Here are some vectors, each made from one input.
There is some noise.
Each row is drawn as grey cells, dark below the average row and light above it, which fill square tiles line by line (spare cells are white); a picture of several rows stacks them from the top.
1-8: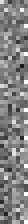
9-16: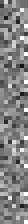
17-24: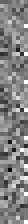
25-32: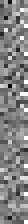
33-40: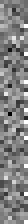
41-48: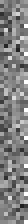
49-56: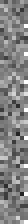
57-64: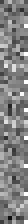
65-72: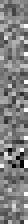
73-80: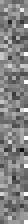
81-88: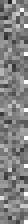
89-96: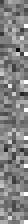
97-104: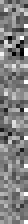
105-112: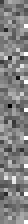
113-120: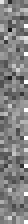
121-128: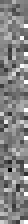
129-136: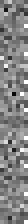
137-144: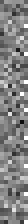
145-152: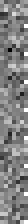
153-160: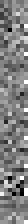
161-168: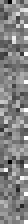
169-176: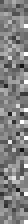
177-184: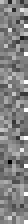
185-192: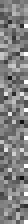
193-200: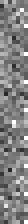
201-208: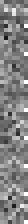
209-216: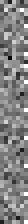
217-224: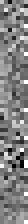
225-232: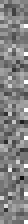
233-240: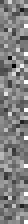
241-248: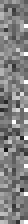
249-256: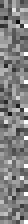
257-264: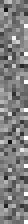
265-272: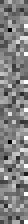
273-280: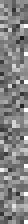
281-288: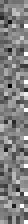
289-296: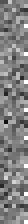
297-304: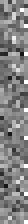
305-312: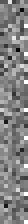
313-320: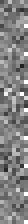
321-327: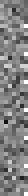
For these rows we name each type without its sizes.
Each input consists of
a list of items, each a point on a circle and a point on a line.
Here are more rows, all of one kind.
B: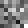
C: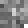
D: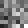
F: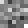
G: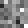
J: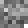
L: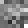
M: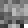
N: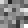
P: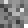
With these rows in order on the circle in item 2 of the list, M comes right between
D and P.
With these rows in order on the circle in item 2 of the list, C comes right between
G and N.
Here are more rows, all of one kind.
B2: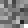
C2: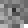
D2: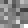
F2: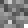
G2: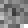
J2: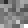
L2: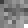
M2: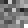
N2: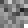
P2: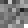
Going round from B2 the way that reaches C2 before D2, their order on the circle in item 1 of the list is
B2, P2, M2, N2, F2, L2, G2, C2, J2, D2.
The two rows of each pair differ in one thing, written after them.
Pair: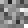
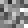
the place on the line in item 1 of the list
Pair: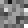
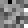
the place on the circle in item 1 of the list
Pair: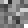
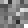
the place on the line in item 2 of the list
